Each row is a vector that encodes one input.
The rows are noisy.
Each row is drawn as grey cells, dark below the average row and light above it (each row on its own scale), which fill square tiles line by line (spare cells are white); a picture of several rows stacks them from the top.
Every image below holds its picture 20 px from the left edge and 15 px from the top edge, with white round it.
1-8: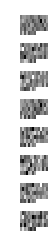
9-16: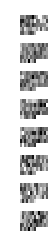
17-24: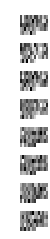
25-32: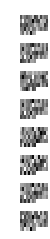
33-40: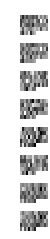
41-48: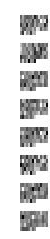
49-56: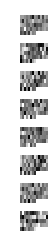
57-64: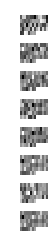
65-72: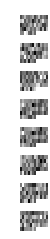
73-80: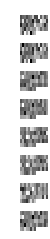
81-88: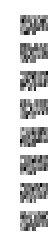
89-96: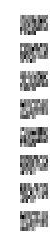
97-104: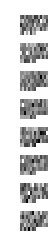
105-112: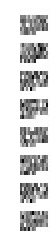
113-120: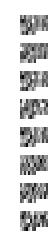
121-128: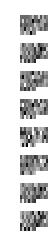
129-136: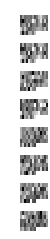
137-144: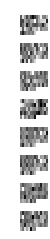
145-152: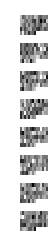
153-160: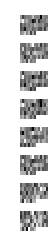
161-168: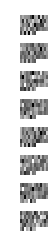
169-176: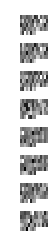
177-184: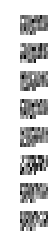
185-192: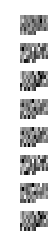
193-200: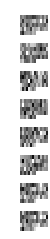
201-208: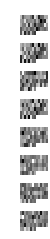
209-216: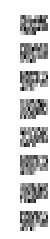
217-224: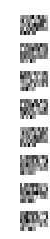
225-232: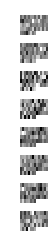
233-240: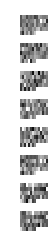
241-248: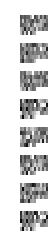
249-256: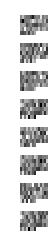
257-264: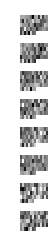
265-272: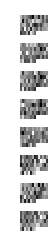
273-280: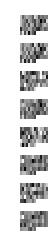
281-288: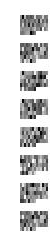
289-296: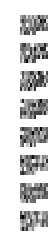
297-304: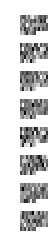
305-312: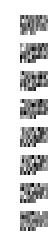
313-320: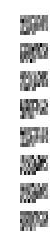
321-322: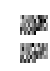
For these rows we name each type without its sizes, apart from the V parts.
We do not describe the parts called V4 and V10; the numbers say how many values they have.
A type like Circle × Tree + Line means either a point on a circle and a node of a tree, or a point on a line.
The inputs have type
Bool × V4 × V10 + Line.
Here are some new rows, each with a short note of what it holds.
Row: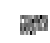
a true/false value, a value of V4 and a value of V10
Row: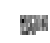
a point on a line
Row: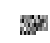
a true/false value, a value of V4 and a value of V10
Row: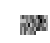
a true/false value, a value of V4 and a value of V10
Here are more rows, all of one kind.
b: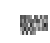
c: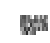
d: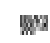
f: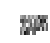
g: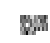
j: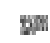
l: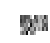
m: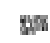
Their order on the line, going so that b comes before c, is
d, b, c, l, g, f, j, m.
